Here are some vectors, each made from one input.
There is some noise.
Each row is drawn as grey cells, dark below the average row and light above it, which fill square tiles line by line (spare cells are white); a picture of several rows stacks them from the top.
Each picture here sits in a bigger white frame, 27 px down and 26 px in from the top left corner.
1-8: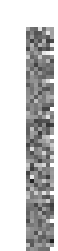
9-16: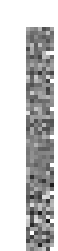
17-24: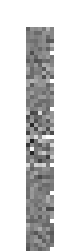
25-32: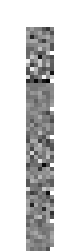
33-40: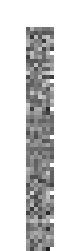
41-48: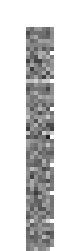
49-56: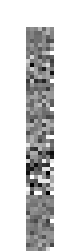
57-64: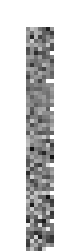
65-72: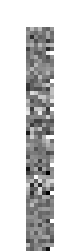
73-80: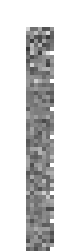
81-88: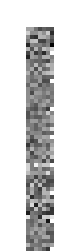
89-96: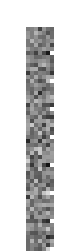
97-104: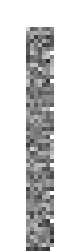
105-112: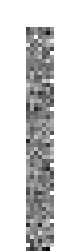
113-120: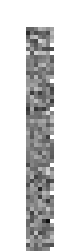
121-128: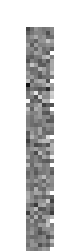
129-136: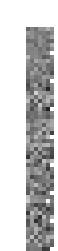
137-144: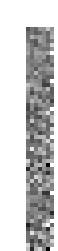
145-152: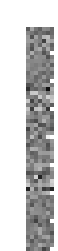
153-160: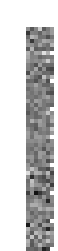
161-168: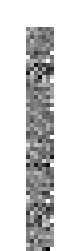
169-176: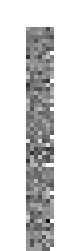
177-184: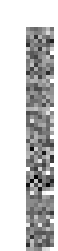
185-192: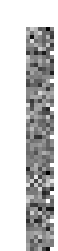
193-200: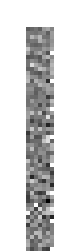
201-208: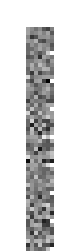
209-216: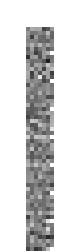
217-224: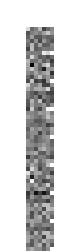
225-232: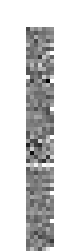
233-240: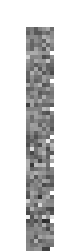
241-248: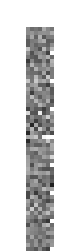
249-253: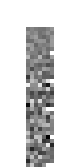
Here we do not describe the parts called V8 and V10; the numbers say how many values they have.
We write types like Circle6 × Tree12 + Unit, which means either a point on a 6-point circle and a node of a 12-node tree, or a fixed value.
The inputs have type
(Circle9 + V10) × Line4 + V8.
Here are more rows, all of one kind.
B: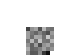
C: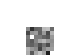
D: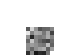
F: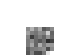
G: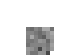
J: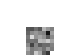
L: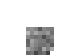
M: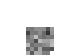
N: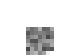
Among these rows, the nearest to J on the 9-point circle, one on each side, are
D and N.
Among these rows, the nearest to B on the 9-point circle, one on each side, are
G and M.
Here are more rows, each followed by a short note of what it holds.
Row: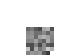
a value of V8
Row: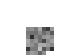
a value of V8
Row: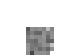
a point on a 4-point line and a value of V10
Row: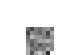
a point on a 4-point line and a value of V10
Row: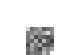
a point on a 4-point line and a value of V10
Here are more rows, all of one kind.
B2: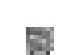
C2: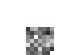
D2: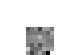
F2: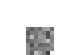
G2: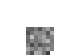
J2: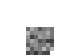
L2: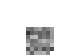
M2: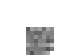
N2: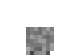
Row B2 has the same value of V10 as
C2 and L2.
